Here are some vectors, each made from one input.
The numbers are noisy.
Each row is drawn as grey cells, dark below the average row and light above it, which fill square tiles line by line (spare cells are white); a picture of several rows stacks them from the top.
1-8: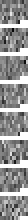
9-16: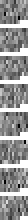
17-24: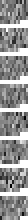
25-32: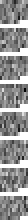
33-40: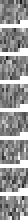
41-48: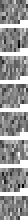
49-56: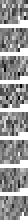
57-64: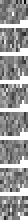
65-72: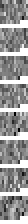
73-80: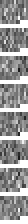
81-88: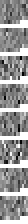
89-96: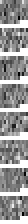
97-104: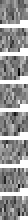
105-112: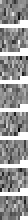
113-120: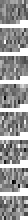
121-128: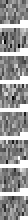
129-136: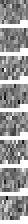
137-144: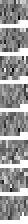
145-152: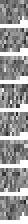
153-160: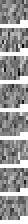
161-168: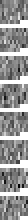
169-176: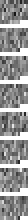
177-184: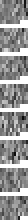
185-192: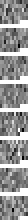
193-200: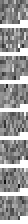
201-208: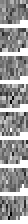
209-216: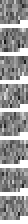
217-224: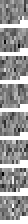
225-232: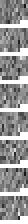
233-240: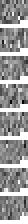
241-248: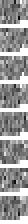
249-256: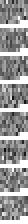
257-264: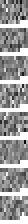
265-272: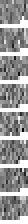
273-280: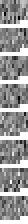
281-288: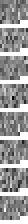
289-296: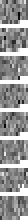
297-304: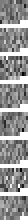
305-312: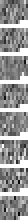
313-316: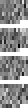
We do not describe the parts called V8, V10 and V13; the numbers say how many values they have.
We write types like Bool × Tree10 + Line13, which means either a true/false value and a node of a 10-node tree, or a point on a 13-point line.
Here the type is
List2(Line6) × (Tree12 + V8) + V10 × V13.
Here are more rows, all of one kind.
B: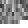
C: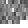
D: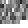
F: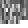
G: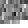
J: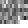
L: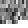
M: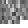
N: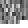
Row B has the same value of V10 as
F, M and N.
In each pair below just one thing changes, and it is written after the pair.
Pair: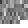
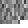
the node of the tree
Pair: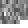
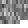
the place on the 6-point line in item 2 of the list
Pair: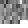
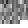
the place on the 6-point line in item 2 of the list
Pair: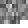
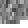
the node of the tree
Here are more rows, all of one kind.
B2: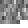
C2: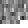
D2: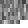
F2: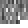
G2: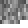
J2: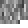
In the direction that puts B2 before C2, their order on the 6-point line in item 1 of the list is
D2, G2, B2, F2, C2, J2.
